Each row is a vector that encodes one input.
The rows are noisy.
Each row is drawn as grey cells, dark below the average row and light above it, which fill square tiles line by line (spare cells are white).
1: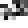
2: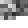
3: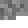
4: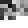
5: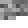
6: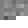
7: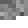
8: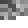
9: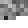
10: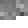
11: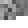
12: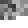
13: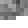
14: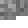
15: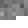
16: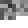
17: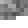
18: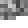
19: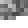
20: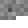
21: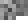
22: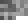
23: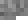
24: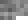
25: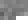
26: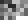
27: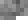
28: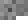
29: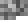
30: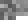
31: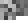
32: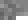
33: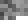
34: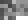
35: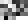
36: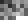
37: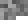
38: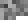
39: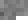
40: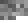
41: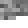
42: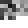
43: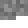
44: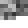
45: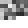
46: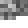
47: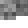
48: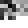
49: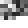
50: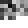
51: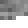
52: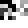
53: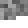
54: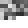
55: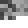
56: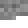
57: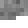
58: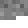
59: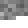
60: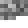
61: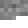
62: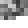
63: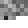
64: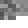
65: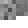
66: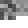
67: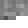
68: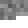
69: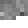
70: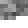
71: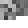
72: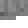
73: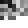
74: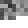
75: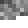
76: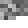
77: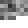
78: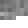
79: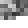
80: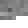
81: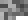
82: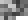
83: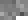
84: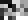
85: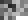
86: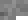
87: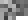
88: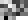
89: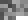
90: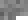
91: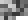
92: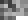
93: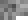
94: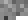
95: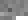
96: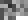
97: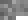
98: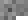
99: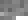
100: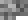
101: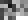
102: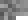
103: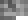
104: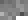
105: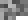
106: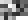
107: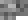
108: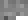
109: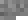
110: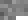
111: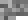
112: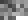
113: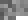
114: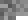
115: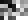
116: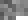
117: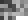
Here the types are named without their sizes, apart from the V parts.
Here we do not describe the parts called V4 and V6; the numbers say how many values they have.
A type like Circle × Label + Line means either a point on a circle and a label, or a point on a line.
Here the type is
(Bool × V4 + V6) × Line.
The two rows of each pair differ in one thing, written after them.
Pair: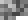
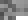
the true/false value
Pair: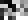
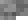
the value of V4
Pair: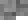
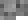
the true/false value
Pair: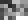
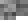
the true/false value
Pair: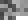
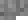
the value of V4
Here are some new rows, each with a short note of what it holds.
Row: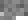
a point on a line and a value of V6
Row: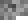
a point on a line and a value of V6
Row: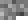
a point on a line and a value of V6
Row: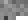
a point on a line and a value of V6
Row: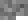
a point on a line, a true/false value and a value of V4
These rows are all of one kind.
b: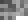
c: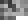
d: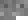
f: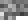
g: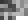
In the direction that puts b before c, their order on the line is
g, d, b, c, f.
